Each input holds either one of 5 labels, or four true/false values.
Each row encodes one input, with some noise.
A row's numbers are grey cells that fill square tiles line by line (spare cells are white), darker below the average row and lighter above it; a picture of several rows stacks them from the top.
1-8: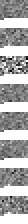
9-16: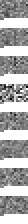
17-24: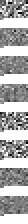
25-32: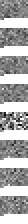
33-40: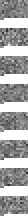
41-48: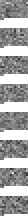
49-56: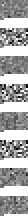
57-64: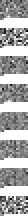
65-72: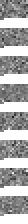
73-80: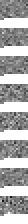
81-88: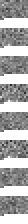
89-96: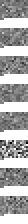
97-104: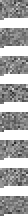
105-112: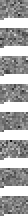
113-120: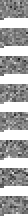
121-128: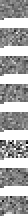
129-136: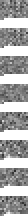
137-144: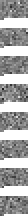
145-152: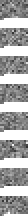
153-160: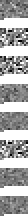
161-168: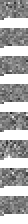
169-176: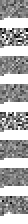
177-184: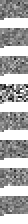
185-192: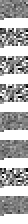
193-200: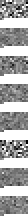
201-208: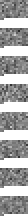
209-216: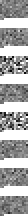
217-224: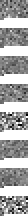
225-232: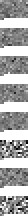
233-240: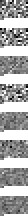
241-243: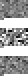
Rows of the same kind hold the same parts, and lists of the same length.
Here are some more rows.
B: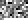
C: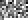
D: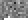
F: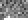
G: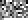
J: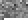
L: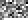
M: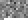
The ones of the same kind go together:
B, C, G, L
D, F, J, M

